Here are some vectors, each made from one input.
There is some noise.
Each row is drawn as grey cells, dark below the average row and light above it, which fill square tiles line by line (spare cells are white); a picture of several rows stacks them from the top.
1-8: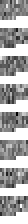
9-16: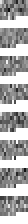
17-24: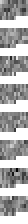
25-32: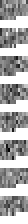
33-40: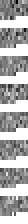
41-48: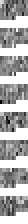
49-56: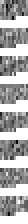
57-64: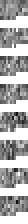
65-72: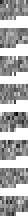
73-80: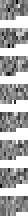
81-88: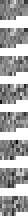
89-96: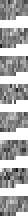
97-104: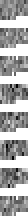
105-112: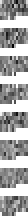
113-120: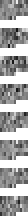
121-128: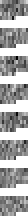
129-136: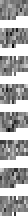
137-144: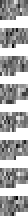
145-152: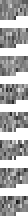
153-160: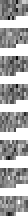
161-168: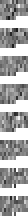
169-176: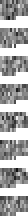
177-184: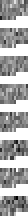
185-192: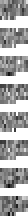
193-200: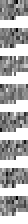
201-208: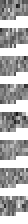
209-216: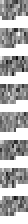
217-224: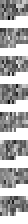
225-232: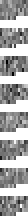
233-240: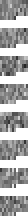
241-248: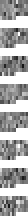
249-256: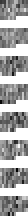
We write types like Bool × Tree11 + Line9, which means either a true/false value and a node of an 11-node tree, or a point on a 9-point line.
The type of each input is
Circle16 × Label8 + Line6 × Line17.
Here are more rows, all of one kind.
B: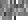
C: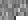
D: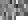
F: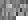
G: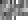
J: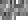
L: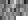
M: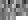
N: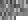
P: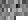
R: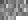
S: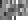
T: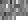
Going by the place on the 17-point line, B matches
G, J and S.
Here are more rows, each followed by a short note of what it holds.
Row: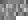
a point on a 6-point line and a point on a 17-point line
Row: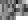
a point on a 16-point circle and one of 8 labels
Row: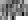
a point on a 16-point circle and one of 8 labels
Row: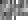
a point on a 6-point line and a point on a 17-point line
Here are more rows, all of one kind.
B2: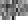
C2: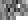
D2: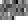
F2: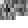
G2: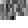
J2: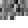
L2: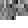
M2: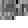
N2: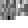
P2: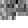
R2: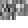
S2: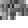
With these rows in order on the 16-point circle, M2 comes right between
C2 and S2.
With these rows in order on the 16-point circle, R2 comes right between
L2 and N2.
